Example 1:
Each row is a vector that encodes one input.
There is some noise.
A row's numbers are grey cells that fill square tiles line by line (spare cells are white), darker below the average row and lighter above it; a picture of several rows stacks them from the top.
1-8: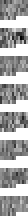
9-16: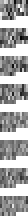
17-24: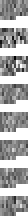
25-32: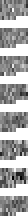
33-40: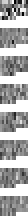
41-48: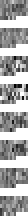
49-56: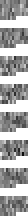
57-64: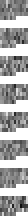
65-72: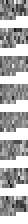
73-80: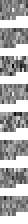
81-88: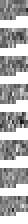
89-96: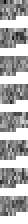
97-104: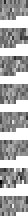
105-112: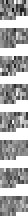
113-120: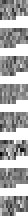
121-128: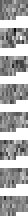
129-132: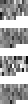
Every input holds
either a point on a 16-point circle, or a point on an 8-point line.
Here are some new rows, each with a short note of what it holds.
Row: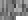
a point on a 16-point circle
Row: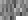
a point on a 16-point circle
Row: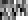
a point on an 8-point line
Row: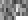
a point on a 16-point circle
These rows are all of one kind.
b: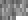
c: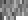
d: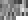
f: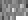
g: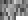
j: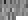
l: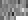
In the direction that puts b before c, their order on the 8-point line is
f, g, j, b, d, l, c.
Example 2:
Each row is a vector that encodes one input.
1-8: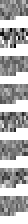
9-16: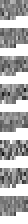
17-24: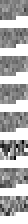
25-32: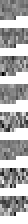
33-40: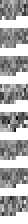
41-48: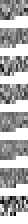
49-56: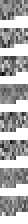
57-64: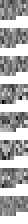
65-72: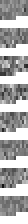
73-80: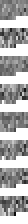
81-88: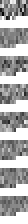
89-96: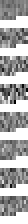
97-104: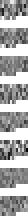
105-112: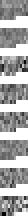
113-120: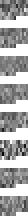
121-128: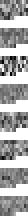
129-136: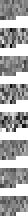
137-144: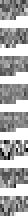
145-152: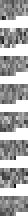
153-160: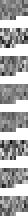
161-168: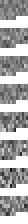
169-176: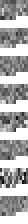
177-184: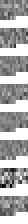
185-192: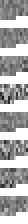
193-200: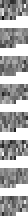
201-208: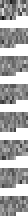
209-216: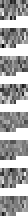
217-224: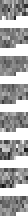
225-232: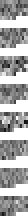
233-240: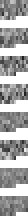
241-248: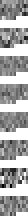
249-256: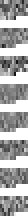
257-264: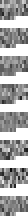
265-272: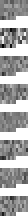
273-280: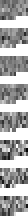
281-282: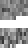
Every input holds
a point on a 15-point circle and a true/false value.
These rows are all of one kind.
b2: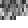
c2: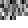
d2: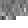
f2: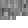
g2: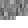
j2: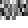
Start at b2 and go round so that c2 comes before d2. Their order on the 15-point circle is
b2, j2, c2, f2, d2, g2.
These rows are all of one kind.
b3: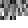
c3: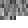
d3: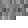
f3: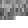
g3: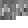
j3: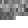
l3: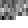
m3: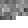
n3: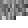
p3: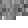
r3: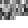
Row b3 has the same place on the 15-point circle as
c3, m3, n3 and r3.
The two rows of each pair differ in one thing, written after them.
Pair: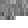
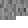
the place on the 15-point circle
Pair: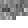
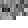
the place on the 15-point circle
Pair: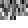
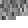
the place on the 15-point circle
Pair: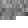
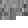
the true/false value
